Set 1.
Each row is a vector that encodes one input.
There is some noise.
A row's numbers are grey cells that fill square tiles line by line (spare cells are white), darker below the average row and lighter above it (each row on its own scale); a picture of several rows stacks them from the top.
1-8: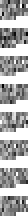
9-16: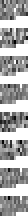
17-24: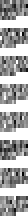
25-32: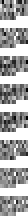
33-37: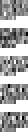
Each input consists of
either a fixed value, or a node of a 7-node tree.
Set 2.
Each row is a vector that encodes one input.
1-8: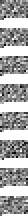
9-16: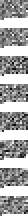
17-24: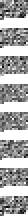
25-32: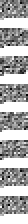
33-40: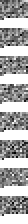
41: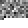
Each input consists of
a point on a 9-point line.
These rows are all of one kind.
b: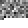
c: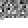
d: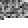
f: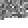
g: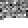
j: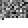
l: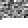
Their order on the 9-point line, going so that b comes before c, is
d, j, b, g, l, c, f.
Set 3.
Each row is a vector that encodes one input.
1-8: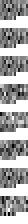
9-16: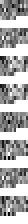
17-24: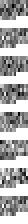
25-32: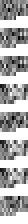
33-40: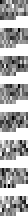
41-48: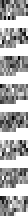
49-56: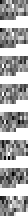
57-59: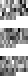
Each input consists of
a point on a 9-point circle.
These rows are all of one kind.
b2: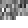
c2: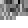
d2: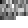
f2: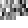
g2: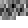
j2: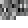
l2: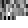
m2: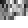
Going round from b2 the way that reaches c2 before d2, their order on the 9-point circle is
b2, f2, c2, j2, g2, l2, m2, d2.
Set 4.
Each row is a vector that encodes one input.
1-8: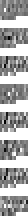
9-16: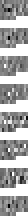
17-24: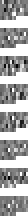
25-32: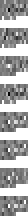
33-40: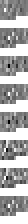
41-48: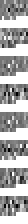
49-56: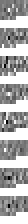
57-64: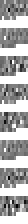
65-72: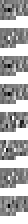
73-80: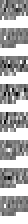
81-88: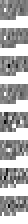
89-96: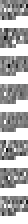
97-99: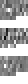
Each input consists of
four true/false values.
